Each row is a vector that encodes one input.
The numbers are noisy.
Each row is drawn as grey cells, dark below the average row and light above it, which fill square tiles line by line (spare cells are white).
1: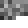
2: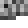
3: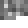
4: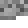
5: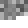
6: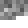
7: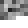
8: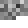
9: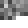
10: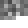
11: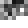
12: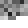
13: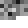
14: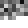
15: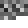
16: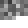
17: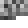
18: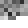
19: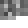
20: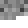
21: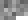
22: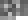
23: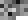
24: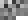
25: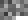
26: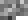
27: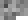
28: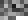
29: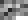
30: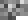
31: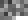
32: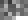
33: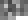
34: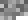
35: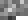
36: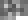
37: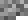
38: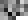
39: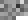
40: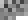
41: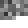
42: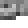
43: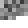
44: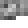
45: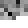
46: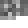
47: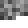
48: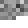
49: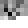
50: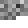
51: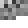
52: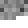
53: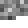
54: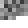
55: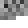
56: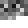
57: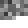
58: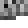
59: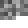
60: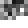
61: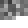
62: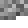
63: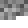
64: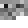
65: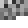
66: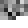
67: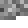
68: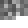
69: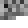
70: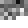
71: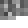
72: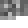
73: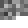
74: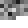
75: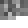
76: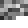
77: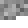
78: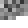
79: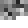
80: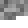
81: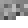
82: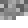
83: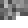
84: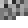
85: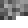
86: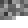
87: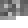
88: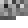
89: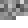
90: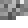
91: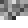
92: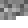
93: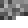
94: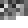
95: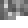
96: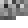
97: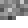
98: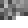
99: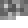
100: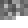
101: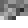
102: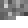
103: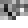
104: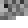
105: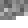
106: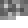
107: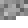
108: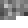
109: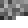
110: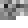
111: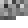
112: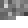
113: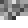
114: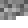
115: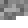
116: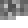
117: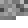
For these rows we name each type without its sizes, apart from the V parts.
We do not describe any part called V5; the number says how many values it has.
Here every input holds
a node of a tree, together with either four true/false values, or a value of V5.
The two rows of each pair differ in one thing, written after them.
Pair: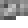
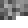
the node of the tree
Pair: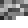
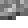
the node of the tree
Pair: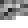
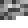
one of the four true/false values
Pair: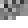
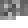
the node of the tree
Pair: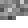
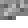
the node of the tree
